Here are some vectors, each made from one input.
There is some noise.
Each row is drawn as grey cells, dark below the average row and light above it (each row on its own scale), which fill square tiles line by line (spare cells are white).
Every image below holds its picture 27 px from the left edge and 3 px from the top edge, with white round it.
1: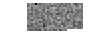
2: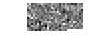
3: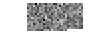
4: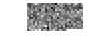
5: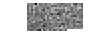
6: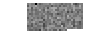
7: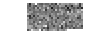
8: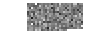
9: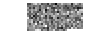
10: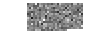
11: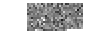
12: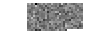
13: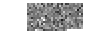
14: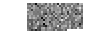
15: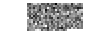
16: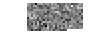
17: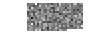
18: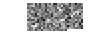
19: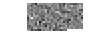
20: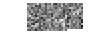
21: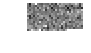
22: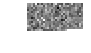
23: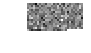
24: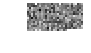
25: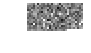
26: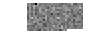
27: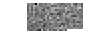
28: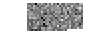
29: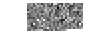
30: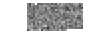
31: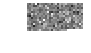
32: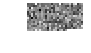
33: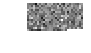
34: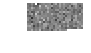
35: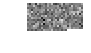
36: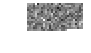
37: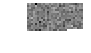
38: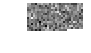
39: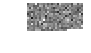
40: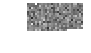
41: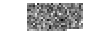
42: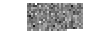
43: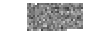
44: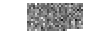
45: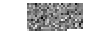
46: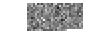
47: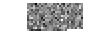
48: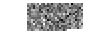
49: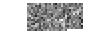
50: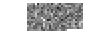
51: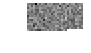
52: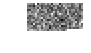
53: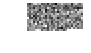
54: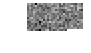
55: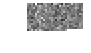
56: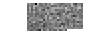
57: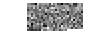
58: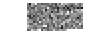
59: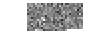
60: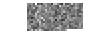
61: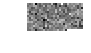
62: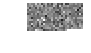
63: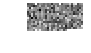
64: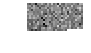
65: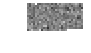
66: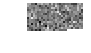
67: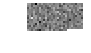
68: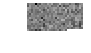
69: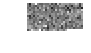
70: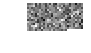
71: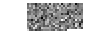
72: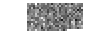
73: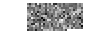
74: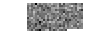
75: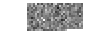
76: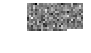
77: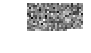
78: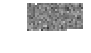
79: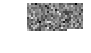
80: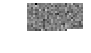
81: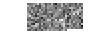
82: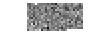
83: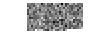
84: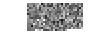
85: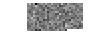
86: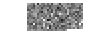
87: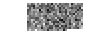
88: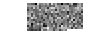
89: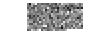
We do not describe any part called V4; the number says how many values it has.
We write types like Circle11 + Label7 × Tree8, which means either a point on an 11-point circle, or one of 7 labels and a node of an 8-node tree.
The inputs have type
(Bool × Bool × Bool + Line9) × V4.
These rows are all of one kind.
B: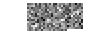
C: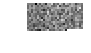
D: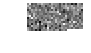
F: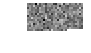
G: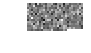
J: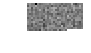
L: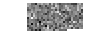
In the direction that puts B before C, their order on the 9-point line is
B, D, L, G, F, C, J.
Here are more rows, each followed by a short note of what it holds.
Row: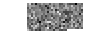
a point on a 9-point line and a value of V4
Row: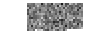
three true/false values and a value of V4
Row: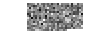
three true/false values and a value of V4
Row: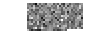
a point on a 9-point line and a value of V4
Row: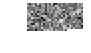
a point on a 9-point line and a value of V4
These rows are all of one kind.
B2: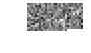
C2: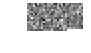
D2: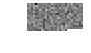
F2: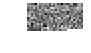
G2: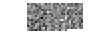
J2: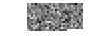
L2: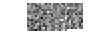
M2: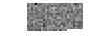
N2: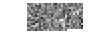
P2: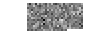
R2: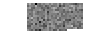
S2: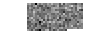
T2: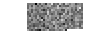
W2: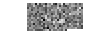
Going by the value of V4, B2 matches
C2, N2, P2 and W2.
